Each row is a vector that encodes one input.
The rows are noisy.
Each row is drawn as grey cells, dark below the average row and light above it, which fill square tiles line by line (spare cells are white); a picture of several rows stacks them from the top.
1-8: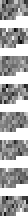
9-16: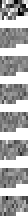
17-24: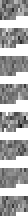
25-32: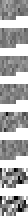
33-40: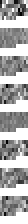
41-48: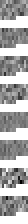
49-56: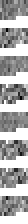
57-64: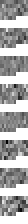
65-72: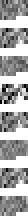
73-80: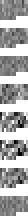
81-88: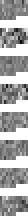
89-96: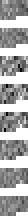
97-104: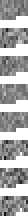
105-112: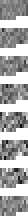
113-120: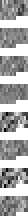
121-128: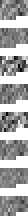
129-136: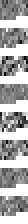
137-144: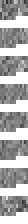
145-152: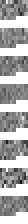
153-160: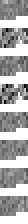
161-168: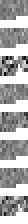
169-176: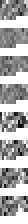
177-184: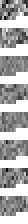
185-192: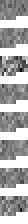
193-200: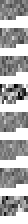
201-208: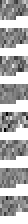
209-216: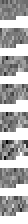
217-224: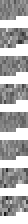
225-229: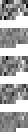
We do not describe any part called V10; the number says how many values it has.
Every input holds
one of 5 labels and a value of V10, together with either one of 5 labels, or a point on a 7-point line.
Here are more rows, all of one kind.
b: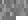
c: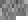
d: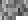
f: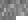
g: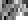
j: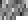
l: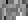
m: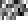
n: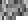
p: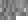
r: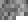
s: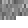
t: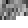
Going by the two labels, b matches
d and n.
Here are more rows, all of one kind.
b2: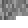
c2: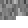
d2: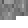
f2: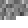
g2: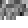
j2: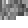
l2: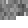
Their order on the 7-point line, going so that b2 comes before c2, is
l2, b2, c2, g2, j2, f2, d2.
